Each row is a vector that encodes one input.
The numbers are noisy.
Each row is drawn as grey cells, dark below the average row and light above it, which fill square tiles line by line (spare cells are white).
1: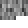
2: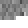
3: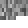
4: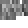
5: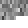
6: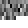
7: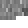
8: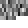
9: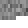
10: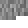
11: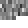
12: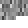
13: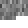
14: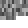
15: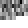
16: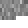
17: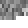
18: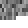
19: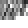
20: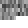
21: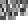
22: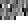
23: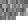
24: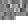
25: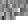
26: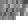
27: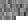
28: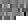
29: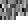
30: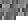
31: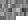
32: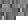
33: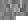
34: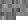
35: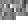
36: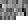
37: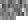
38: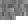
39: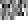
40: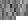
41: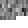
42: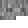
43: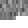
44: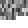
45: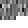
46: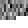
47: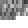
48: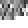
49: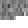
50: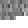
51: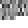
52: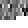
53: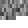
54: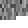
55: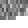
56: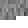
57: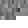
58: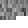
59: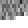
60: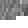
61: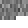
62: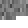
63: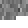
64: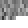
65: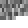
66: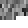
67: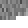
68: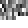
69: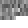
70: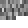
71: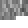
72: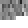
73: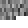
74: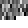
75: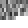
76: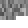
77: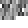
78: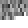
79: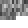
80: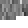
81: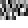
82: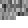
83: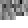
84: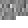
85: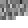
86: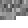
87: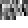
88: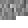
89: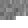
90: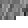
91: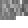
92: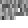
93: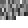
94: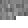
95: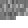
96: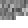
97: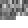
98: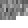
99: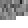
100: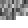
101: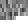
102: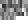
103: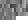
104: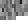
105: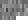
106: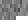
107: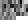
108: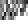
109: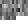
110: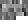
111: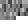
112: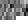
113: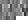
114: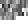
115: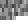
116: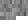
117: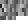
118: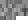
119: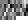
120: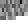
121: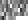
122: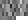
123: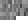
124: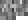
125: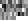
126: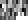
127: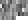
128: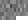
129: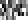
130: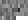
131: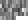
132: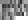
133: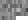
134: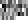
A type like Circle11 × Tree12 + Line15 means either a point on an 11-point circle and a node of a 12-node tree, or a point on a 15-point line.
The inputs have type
Bool × Circle9 + Unit.
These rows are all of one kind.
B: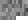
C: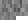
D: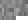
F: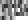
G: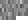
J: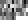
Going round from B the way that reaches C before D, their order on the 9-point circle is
B, C, D, G, F, J.
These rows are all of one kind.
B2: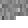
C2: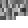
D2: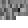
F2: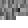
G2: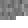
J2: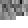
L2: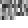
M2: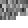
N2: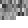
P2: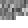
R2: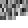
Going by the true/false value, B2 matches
C2, L2 and N2.
